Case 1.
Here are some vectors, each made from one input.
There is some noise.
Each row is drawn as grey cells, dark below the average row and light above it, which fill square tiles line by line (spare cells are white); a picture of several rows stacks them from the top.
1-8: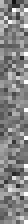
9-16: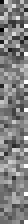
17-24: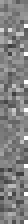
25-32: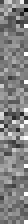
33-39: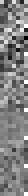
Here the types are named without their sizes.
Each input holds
a list of points on a line.
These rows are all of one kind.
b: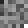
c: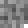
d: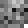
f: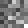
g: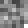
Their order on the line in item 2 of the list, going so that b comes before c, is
b, d, f, g, c.
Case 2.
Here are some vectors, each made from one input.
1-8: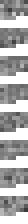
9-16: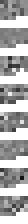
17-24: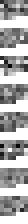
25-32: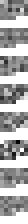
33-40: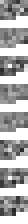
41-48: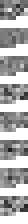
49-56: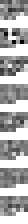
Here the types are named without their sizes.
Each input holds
either a point on a line, or a node of a tree.
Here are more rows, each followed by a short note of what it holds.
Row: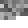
a point on a line
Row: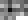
a point on a line
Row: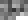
a point on a line
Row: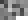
a point on a line
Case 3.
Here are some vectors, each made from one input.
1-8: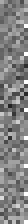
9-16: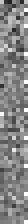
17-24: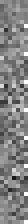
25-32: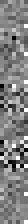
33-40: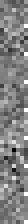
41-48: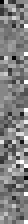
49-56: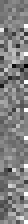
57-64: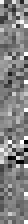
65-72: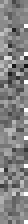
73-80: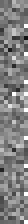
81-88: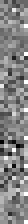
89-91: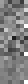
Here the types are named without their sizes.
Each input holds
either a node of a tree, or three true/false values.
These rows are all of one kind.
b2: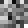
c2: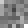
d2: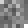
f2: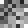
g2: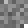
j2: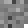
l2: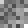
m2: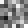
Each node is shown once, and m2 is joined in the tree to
j2.
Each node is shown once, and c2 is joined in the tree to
b2 and g2.
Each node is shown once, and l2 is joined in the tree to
f2, g2 and j2.
